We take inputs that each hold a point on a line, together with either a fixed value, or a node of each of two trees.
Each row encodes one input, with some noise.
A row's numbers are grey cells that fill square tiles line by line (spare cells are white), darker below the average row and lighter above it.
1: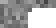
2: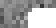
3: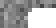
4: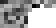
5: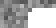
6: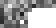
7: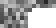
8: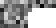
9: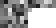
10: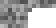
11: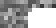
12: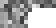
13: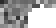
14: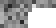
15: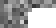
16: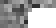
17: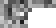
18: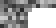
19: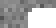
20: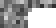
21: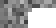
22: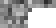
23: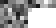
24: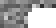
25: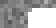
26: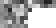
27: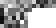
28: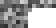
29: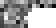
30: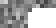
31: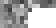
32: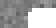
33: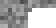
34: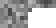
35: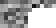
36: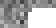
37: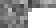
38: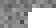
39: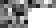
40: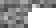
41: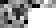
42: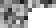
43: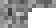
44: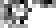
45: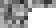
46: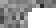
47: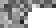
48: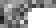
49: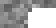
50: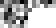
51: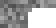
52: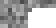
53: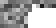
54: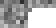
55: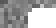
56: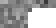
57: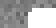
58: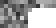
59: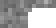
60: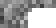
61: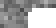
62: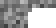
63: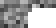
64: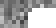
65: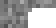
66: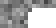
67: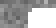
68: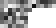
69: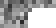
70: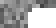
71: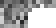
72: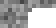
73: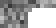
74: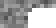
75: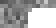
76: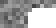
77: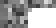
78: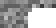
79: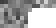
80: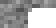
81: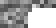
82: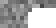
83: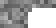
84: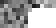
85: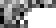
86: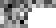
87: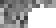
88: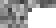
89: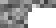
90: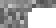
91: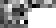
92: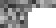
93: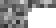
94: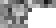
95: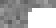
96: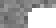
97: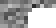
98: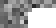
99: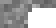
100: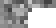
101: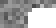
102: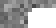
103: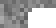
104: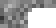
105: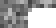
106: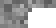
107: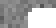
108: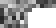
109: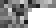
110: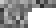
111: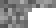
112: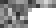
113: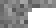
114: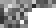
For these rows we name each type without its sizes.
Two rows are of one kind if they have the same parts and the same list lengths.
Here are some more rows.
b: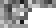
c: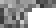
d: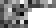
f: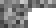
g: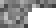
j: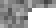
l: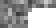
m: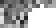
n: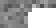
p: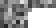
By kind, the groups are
b, c, d, f, j, l, m, n, p
g

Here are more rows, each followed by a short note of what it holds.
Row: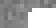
a point on a line and a node of each of two trees
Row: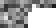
a point on a line
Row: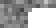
a point on a line
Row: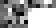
a point on a line and a node of each of two trees
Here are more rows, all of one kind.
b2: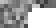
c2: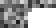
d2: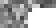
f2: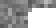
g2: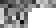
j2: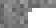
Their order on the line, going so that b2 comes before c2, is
g2, f2, d2, b2, j2, c2.
